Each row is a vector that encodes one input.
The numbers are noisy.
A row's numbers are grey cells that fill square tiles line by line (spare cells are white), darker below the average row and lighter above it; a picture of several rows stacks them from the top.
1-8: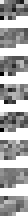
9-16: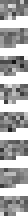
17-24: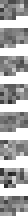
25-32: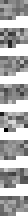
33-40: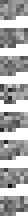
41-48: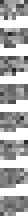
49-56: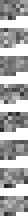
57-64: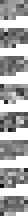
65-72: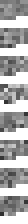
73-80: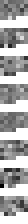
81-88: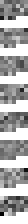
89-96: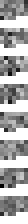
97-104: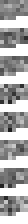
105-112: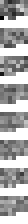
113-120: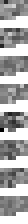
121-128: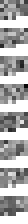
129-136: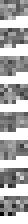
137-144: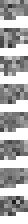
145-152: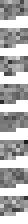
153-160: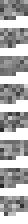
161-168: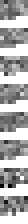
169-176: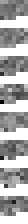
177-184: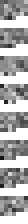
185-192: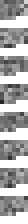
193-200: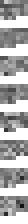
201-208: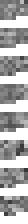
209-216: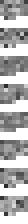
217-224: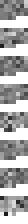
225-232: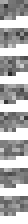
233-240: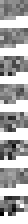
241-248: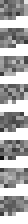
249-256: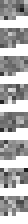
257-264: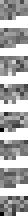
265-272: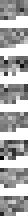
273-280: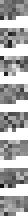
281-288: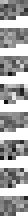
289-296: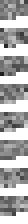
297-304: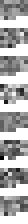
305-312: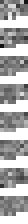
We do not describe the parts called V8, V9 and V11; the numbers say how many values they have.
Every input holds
either a value of V8, a value of V9 and a value of V11, or a list of up to three points on a 6-point line.
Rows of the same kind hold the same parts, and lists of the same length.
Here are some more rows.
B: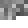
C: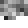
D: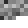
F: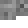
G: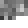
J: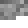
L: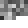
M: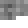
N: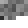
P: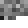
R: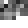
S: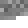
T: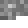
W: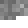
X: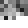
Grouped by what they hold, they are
B, L
C, D, F, J, P, T, X
G, M, N
R, S
W

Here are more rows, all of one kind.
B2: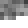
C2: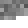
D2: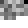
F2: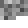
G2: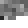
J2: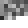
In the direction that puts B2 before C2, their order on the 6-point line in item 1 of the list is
J2, B2, F2, D2, G2, C2.
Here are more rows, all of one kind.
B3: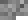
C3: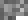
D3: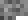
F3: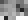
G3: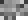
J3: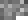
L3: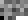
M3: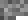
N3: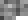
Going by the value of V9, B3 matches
G3, L3 and N3.
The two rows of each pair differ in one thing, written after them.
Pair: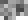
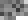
the value of V9
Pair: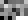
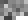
the value of V8
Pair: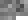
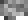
the value of V11
